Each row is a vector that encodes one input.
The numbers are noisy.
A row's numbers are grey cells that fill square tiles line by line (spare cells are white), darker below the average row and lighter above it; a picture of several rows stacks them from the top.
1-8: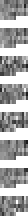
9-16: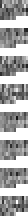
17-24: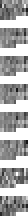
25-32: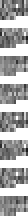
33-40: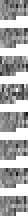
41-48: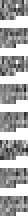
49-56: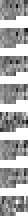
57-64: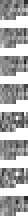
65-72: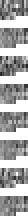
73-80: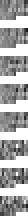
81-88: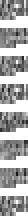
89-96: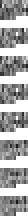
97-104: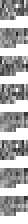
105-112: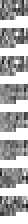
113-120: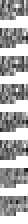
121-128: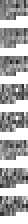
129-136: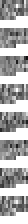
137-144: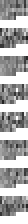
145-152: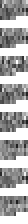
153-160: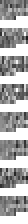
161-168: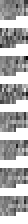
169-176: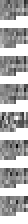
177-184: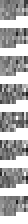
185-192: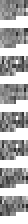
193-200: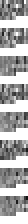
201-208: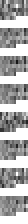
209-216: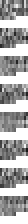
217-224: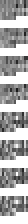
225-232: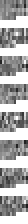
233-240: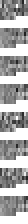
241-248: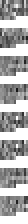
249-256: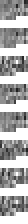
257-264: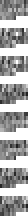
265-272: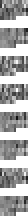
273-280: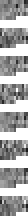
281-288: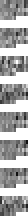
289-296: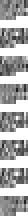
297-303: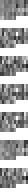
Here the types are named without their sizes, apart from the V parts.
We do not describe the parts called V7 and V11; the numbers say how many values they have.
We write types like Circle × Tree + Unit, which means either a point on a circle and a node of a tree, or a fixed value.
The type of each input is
Bool × (Circle + Unit) × Line + V7 × V11.
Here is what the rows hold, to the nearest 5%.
About 50% of them hold a point on a line and a true/false value, together with either a point on a circle, or a fixed value. The rest hold a value of V7 and a value of V11.
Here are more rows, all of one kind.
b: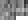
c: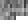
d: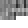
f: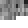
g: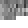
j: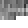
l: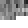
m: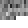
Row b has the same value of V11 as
c and m.
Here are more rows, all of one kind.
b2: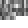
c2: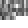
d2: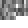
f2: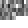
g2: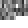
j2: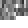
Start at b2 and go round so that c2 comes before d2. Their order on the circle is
b2, c2, f2, d2, j2, g2.
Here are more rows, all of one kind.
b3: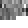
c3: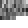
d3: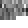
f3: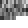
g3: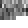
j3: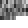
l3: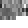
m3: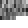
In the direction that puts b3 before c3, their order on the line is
l3, b3, d3, g3, f3, j3, m3, c3.
